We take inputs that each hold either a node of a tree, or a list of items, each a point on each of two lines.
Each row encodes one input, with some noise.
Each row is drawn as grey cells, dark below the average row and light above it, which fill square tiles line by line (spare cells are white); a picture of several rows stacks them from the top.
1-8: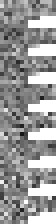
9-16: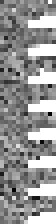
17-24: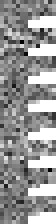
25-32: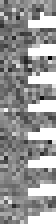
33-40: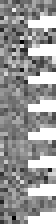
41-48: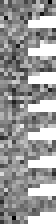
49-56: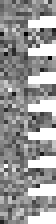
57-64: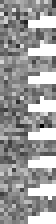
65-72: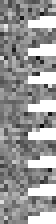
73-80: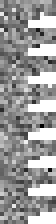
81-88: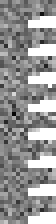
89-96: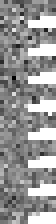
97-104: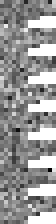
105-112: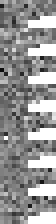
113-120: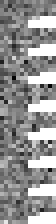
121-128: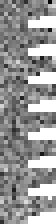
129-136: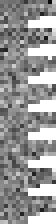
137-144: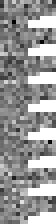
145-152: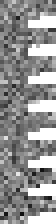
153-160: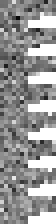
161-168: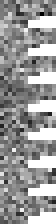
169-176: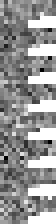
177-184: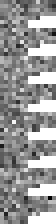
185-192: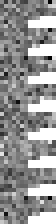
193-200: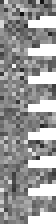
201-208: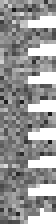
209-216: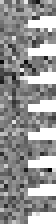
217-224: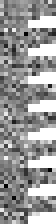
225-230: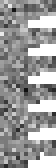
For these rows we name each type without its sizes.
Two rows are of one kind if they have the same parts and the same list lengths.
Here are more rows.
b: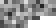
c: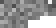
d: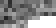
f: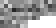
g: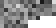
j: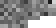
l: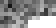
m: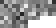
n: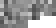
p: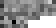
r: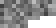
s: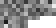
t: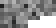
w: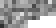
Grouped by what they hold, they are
b, c, f, m, n, p, t, w
d, l
g
j, r, s

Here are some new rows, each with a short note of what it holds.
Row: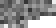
a list of two items
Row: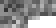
a list of one item
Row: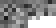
a list of one item
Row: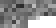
a list of one item
